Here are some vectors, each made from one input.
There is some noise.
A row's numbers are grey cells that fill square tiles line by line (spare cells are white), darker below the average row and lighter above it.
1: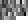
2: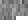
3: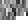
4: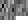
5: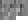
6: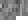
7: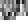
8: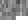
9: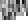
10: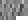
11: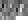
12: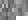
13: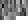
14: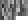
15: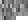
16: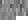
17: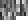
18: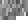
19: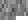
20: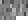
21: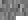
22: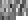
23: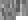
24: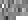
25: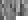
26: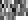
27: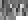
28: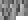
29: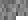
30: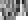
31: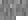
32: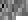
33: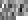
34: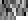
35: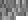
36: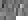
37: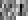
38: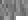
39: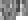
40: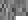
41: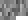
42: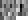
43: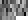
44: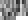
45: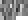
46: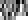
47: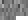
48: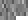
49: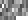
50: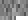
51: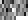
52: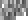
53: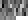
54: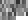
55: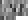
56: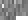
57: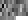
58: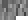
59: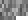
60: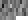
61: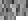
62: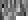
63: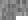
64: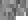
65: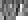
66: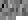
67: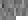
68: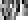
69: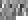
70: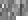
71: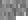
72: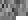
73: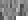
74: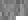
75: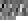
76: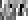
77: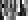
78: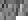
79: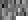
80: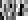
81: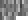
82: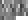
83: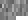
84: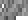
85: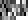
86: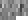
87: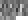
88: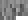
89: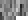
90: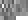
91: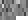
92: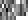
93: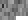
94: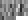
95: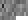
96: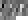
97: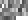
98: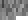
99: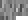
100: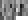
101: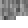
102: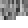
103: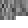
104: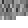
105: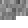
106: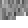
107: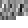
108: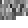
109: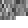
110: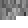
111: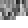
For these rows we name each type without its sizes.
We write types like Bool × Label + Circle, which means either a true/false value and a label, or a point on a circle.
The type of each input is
(Bool × Bool × Bool × Bool + Unit) × Label.
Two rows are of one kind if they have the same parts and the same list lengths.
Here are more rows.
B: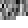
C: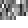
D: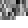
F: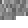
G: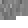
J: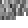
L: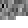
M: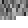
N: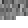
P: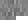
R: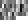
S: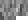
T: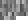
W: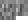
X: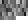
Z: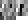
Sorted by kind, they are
B, C, D, F, G, L, M, N, P, R, T, Z
J, S, W, X

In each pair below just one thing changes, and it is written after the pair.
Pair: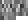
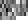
the label
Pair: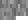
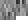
the label
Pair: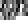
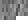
the label
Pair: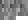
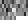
one of the four true/false values
